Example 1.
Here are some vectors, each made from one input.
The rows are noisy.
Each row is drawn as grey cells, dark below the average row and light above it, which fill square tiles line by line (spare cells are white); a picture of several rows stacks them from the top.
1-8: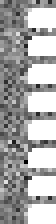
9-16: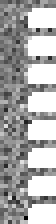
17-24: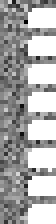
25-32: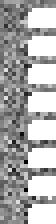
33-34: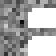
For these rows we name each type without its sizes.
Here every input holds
either a fixed value, or three true/false values.
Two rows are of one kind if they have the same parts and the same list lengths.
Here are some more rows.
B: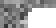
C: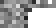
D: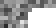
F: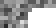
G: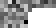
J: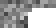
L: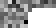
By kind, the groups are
B, C, D, F, J
G, L

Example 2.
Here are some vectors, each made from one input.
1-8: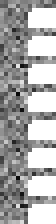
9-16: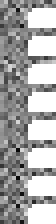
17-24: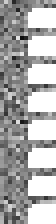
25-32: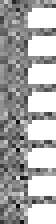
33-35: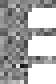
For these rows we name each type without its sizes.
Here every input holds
a point on a circle.
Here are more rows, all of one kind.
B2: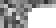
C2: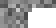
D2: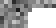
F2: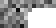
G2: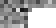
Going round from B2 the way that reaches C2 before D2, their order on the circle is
B2, G2, C2, D2, F2.
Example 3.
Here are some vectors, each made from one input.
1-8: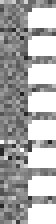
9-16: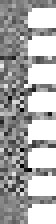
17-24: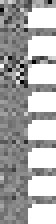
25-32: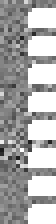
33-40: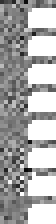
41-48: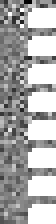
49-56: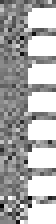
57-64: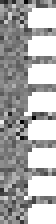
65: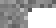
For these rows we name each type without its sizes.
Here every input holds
either a point on a circle, or a fixed value.
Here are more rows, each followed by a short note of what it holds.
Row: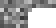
a fixed value
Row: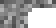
a point on a circle
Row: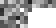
a fixed value
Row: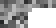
a fixed value
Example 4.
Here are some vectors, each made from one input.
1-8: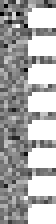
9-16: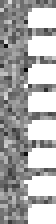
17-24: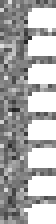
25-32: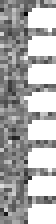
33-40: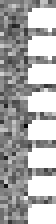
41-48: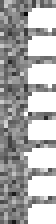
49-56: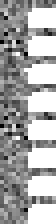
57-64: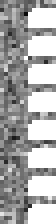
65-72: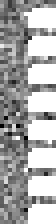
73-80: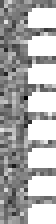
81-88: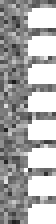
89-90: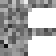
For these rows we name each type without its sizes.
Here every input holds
either a point on a circle, or a fixed value.
